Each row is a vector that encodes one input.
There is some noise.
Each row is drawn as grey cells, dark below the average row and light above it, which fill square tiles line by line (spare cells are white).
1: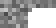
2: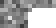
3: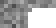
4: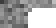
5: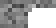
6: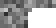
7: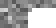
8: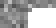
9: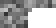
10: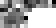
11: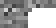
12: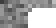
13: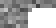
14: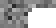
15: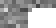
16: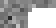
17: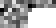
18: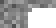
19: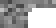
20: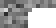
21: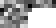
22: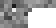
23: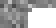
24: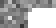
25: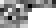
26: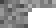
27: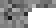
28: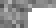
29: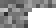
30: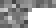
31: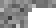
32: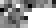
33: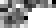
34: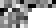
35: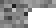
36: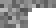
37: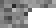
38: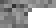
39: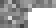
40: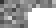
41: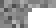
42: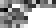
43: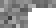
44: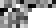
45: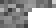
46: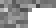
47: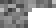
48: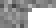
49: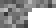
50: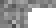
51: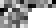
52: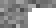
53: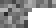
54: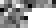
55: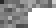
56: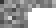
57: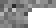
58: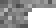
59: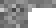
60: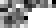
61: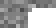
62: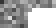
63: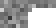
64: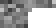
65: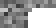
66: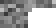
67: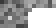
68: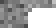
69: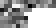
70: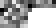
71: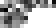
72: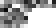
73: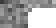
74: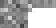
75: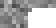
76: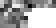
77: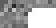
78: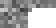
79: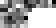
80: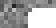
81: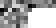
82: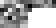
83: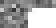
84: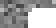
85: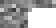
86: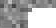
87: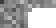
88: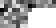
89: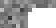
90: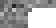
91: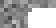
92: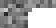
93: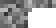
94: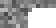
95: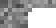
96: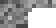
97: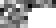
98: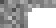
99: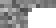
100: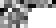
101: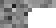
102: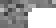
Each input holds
a point on a 4-point line, together with either a point on a 6-point line, or three true/false values.
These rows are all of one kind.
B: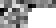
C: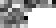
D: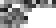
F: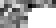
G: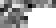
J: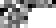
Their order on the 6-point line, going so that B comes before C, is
J, B, F, G, C, D.
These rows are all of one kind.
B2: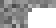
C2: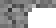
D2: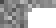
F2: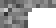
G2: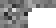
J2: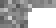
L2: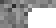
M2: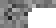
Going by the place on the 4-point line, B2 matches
G2 and M2.
